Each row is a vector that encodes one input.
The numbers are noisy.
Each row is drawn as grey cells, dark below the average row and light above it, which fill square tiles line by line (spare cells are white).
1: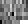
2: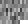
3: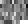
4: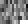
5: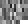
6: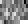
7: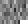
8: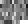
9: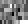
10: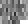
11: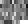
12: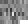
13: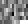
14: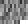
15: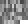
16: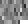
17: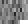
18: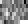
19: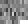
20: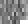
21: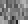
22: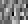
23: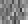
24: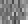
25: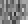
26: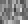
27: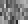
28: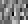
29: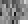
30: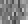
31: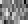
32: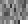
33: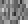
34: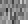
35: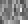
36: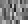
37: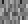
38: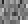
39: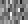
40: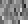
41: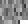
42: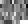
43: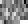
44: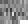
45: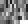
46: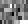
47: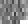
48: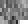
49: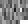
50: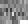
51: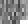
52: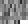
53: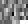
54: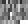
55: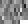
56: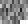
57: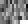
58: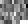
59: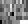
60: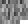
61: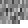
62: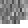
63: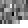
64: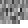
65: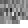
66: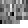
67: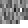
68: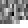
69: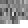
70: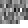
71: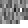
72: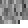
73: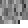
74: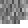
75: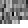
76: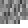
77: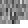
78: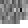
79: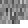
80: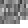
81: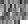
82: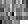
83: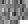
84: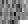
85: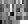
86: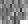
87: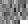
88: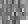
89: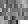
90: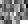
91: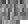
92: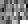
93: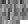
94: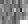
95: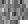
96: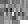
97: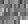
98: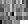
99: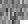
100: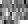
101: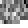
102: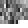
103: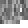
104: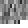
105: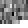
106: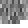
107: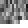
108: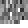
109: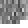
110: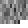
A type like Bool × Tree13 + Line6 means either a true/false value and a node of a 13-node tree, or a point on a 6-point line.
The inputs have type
Bool × (Circle8 + Unit) + Line6.
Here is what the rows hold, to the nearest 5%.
About 30% of them hold a point on a 6-point line. The rest hold a true/false value, together with either a point on an 8-point circle, or a fixed value.
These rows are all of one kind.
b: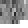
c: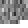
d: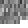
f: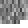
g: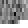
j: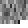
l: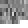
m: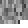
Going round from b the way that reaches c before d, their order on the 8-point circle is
b, c, g, d, f, j, m, l.
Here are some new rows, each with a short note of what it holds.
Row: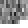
a point on an 8-point circle and a true/false value
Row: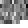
a point on a 6-point line
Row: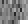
a point on an 8-point circle and a true/false value
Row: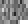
a point on an 8-point circle and a true/false value
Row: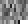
a point on an 8-point circle and a true/false value
